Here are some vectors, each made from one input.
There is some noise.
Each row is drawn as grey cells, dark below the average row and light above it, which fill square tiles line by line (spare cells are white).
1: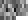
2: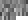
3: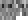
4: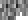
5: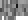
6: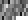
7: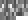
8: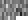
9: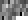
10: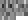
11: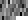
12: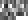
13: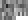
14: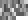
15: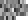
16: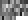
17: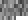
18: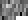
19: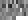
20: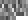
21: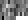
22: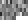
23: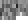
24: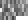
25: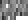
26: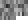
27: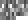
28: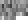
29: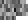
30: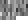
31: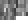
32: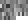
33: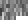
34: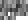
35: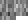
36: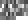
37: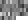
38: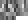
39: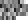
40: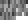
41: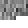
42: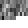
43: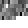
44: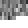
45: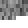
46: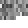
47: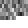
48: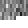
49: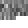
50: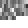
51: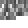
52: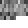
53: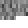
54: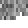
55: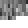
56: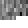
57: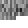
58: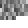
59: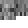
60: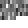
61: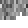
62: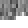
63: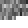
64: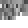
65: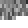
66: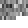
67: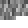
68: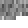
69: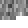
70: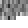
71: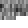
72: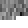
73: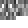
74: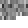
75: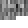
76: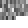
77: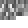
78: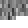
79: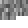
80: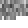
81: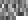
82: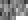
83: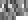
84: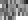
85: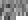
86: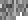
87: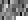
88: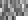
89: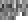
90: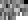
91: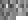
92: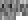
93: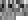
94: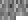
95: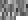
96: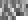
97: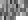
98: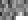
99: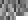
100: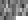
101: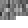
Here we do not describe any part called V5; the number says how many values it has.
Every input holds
a value of V5, together with a list of up to two points on a 4-point line.
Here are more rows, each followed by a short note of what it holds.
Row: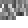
a value of V5, together with the empty list
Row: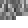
a value of V5, together with the empty list
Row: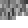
a value of V5, together with a list of two items
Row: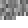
a value of V5, together with a list of two items
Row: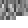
a value of V5, together with the empty list
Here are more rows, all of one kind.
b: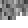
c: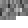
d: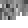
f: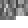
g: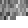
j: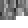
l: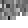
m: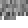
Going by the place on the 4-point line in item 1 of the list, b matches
d and l.
